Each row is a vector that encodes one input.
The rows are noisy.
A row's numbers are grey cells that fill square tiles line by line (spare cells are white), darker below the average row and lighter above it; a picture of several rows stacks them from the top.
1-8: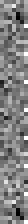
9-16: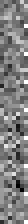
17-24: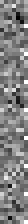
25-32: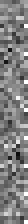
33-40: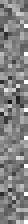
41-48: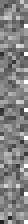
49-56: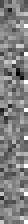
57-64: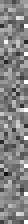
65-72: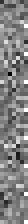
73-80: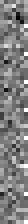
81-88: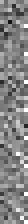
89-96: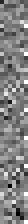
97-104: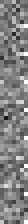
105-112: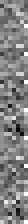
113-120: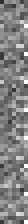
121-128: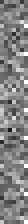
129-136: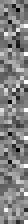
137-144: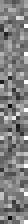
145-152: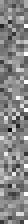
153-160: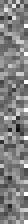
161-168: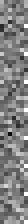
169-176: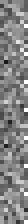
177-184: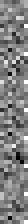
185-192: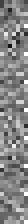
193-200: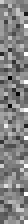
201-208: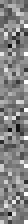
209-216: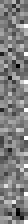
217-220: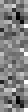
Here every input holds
either a point on a 16-point circle, or a point on a 5-point line.
